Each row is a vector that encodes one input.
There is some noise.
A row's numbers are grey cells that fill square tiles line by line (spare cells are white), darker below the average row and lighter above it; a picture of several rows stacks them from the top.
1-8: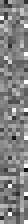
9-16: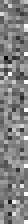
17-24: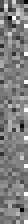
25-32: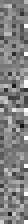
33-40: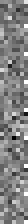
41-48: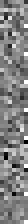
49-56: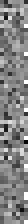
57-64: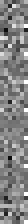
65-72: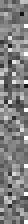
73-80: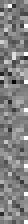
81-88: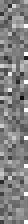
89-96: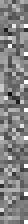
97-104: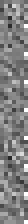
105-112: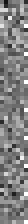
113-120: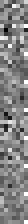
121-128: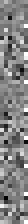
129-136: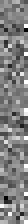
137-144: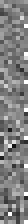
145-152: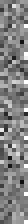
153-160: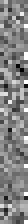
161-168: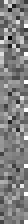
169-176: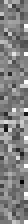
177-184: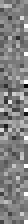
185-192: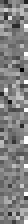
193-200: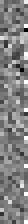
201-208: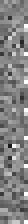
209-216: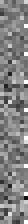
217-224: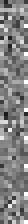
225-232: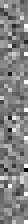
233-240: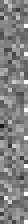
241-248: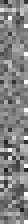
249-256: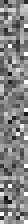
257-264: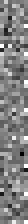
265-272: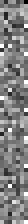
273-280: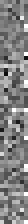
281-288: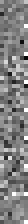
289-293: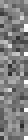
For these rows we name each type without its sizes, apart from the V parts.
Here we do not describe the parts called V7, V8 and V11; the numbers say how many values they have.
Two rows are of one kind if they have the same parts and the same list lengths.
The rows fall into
5 kinds.
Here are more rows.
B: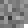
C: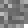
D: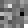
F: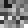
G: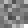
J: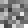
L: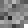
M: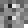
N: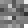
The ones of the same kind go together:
B, C, D
F
G
J, M
L, N

